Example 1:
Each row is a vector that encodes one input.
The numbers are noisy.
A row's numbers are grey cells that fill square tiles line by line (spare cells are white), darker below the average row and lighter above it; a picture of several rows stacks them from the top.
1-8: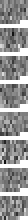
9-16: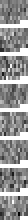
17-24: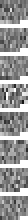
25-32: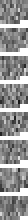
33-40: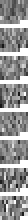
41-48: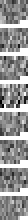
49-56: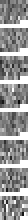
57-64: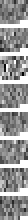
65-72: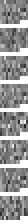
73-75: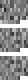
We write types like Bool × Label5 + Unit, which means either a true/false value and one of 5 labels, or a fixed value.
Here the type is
Bool × Bool × Bool × Bool + Unit.
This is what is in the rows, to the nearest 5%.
About 5% of them hold a fixed value. The rest hold four true/false values.
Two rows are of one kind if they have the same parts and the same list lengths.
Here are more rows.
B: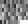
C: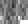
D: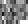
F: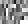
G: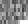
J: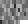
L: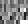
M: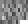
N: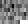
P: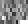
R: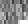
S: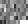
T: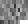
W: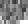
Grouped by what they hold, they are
B, C, D, G, J, L, M, N, P, R, S, T, W
F

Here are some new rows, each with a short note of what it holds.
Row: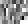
a fixed value
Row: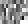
a fixed value
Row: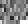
four true/false values
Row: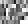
a fixed value
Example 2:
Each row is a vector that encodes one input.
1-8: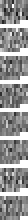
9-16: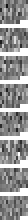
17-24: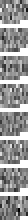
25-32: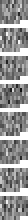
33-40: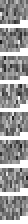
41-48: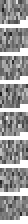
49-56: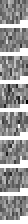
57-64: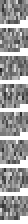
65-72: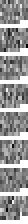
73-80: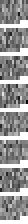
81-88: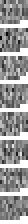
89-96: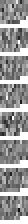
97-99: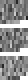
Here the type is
Bool × Bool × Bool × Bool.
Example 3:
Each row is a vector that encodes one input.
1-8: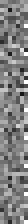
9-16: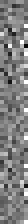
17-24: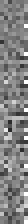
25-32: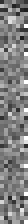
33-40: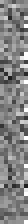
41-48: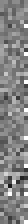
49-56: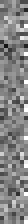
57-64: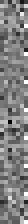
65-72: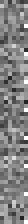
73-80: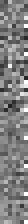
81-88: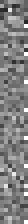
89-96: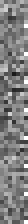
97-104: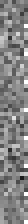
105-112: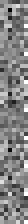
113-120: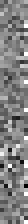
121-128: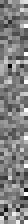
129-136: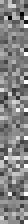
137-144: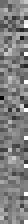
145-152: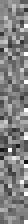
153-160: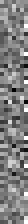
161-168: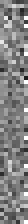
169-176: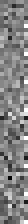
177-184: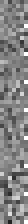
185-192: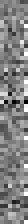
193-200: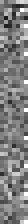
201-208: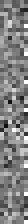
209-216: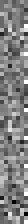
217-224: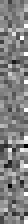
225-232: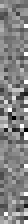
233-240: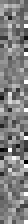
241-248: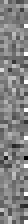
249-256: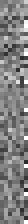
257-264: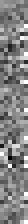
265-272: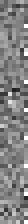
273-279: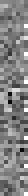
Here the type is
Label5.
